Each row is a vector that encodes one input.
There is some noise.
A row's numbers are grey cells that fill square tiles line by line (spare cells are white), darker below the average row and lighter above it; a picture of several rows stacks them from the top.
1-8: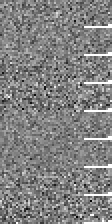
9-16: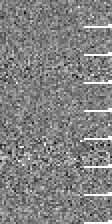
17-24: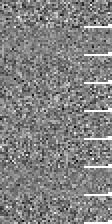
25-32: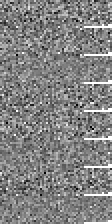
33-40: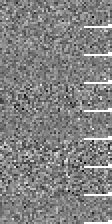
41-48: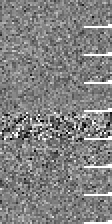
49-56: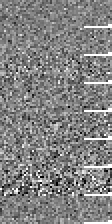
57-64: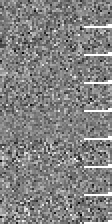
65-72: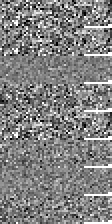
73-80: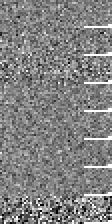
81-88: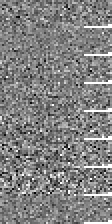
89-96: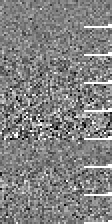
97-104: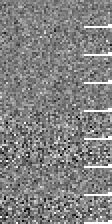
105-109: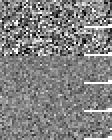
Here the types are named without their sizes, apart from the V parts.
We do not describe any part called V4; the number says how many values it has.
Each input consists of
a list of items, each a point on a circle and a value of V4.
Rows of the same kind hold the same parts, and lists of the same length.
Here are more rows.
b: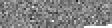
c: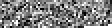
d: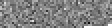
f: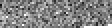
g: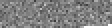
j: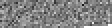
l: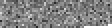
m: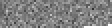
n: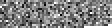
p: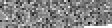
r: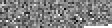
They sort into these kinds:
b, d, f, p
c
g, j, l, m
n, r

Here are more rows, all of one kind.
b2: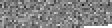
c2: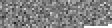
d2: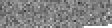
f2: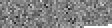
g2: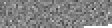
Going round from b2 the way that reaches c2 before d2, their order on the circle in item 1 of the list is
b2, g2, f2, c2, d2.
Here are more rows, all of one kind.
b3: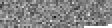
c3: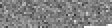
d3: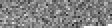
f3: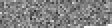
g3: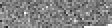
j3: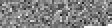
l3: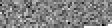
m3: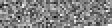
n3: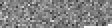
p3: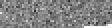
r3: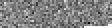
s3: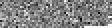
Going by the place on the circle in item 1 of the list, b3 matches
g3 and m3.
